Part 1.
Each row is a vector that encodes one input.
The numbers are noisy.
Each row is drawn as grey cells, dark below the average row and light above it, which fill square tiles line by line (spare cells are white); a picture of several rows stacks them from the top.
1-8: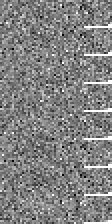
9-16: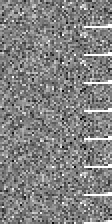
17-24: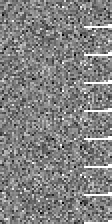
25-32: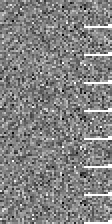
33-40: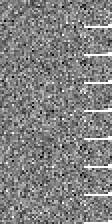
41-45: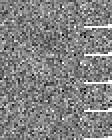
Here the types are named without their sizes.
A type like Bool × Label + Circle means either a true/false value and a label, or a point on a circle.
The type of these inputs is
Bool × Line.
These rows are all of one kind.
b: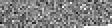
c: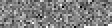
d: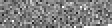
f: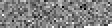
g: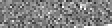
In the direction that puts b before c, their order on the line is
b, g, f, d, c.
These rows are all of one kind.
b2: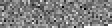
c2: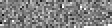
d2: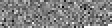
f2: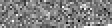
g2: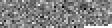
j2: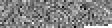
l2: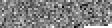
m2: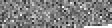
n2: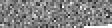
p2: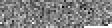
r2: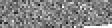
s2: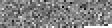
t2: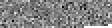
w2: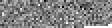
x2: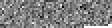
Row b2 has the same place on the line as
c2, d2, j2 and t2.
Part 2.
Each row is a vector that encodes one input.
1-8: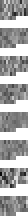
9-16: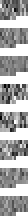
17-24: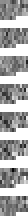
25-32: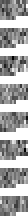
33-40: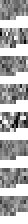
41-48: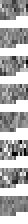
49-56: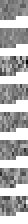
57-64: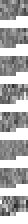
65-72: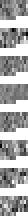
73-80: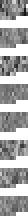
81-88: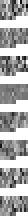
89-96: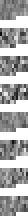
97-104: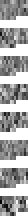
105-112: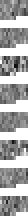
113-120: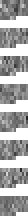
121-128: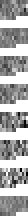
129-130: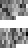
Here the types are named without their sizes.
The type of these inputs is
Bool × (Circle + Unit).
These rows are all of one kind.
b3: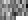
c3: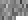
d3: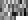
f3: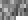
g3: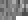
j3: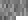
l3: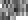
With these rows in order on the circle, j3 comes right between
b3 and l3.
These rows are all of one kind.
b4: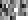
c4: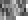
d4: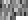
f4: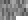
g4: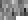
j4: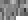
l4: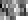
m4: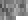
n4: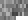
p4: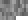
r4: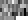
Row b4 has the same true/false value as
d4, p4 and r4.
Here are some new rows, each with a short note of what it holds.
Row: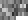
a true/false value
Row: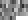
a point on a circle and a true/false value
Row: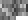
a true/false value
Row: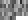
a true/false value
